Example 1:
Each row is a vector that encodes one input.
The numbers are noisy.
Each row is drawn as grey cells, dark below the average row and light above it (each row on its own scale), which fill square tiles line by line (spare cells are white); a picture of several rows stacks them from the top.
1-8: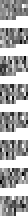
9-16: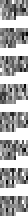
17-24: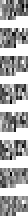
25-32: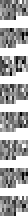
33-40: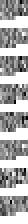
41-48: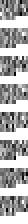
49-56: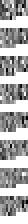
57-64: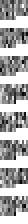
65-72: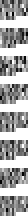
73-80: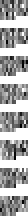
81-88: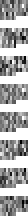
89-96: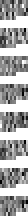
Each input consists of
either a point on a 5-point line, or three true/false values.
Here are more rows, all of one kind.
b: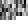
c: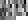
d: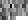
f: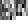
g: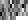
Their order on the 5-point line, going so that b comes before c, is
f, b, c, d, g.
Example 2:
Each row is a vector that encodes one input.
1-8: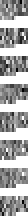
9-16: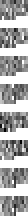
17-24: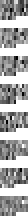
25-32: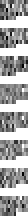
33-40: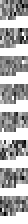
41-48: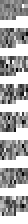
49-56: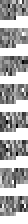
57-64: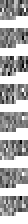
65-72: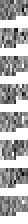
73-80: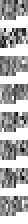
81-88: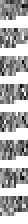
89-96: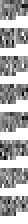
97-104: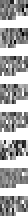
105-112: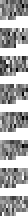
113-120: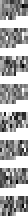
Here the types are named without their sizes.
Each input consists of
either a label, or four true/false values.
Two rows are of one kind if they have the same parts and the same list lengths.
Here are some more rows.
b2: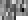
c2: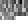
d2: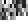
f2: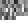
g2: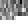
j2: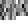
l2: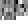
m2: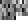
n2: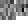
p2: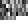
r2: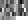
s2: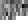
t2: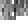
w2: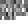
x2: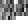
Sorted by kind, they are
b2, c2, f2, g2, l2, m2, n2, r2, s2, t2, w2, x2
d2, j2, p2

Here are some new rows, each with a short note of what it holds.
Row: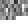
four true/false values
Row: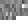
four true/false values
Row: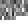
four true/false values
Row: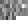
four true/false values
